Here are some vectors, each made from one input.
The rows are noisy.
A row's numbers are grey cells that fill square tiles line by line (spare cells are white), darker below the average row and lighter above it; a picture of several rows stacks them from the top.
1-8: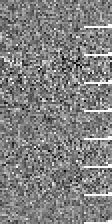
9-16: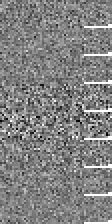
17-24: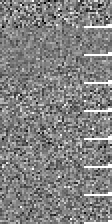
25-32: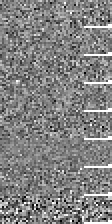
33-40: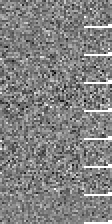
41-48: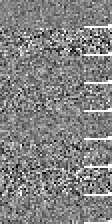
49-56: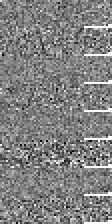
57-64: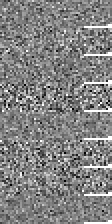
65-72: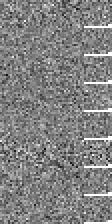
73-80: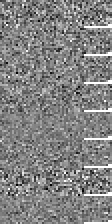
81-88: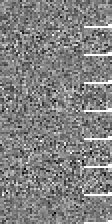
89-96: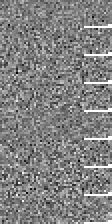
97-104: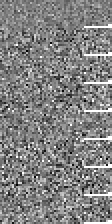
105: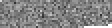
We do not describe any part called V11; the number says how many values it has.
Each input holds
either a point on a 10-point circle and a true/false value, or a value of V11.
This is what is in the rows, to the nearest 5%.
About 55% of them hold a point on a 10-point circle and a true/false value. The rest hold a value of V11.
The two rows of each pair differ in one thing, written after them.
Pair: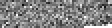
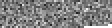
the true/false value
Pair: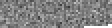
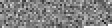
the place on the 10-point circle
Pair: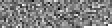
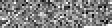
the place on the 10-point circle
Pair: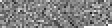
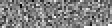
the true/false value
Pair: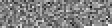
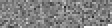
the place on the 10-point circle
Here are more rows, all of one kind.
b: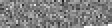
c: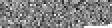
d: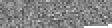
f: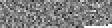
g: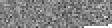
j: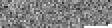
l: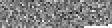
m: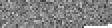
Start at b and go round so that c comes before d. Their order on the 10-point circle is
b, m, l, j, f, g, c, d.
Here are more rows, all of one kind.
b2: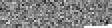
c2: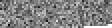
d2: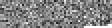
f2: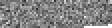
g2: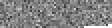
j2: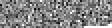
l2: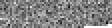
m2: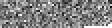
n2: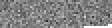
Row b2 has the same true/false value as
d2, g2 and j2.
